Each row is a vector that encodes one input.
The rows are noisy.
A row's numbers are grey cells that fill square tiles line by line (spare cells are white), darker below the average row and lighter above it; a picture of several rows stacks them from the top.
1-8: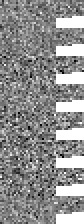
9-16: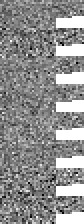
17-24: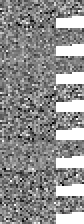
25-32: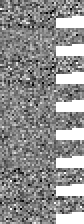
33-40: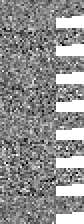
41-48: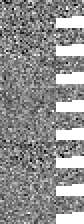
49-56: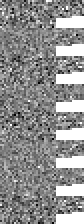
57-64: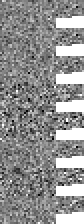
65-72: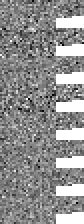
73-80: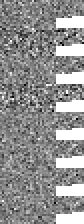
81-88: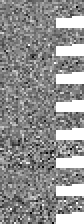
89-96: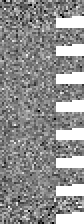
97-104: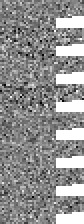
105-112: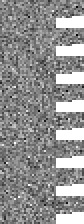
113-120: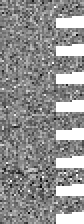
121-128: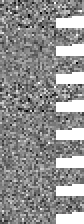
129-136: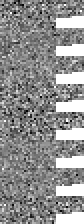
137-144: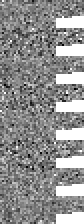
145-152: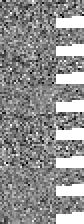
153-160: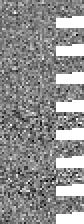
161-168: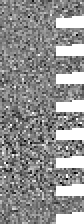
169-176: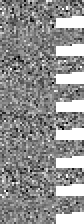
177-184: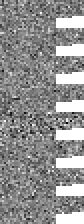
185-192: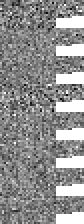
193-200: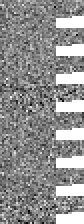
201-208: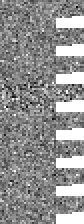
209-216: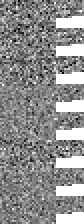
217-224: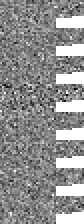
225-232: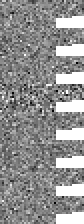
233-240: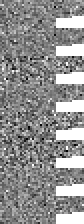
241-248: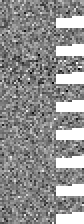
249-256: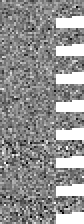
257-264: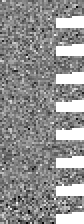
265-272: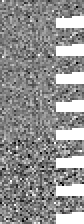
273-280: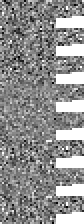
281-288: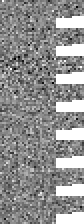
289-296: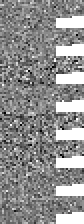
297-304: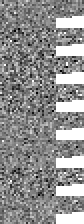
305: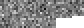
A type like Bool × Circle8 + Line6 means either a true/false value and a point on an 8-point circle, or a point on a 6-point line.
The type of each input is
((Bool × Circle10 + Unit) × Label5 + Line8) × (Line4 × Line6 + Unit).
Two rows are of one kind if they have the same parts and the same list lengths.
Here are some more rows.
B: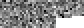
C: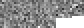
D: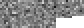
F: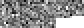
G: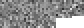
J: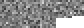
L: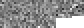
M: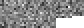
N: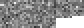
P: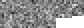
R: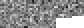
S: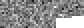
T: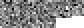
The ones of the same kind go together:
B, T
C, G, L, P
D, J, N
F
M
R, S

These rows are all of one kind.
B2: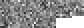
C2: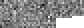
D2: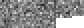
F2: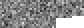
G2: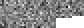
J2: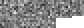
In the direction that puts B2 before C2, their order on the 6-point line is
B2, G2, J2, D2, C2, F2.
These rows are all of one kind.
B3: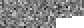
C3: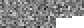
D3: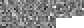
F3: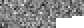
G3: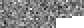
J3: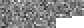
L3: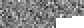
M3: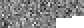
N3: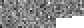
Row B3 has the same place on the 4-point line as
F3 and N3.
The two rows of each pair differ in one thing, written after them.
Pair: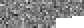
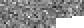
the label
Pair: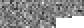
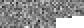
the place on the 6-point line
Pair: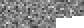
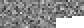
the true/false value
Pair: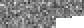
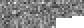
the true/false value
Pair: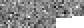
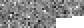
the place on the 10-point circle
